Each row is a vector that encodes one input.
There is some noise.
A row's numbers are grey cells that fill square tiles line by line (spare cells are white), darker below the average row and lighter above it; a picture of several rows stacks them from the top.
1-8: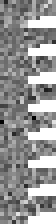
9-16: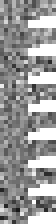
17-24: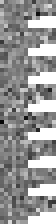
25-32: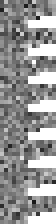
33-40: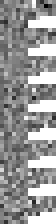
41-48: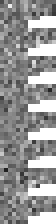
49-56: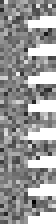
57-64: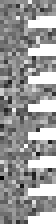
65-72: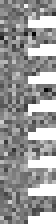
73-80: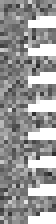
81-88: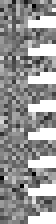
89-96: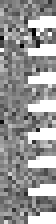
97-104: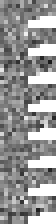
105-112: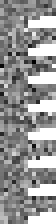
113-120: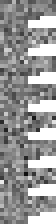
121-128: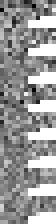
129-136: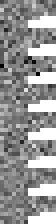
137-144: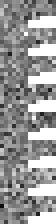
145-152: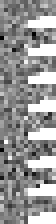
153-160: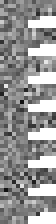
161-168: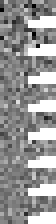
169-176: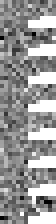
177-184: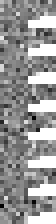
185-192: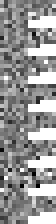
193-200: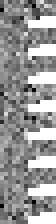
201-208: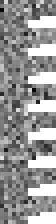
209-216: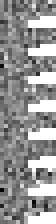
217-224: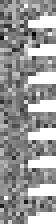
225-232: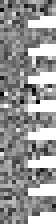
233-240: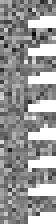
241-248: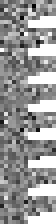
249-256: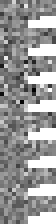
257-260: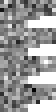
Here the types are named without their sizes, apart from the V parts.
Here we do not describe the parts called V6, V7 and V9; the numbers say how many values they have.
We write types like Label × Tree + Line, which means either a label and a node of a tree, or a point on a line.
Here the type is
(Label × (Line + V6) + V7) × (Tree + V9).
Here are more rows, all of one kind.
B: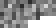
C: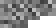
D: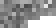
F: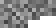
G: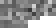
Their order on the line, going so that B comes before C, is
B, D, G, F, C.
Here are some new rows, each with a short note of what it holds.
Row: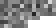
a label, a point on a line and a node of a tree
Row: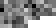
a node of a tree and a value of V7
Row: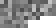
a label, a point on a line and a node of a tree
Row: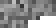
a label, a node of a tree and a value of V6
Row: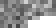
a label, a point on a line and a node of a tree
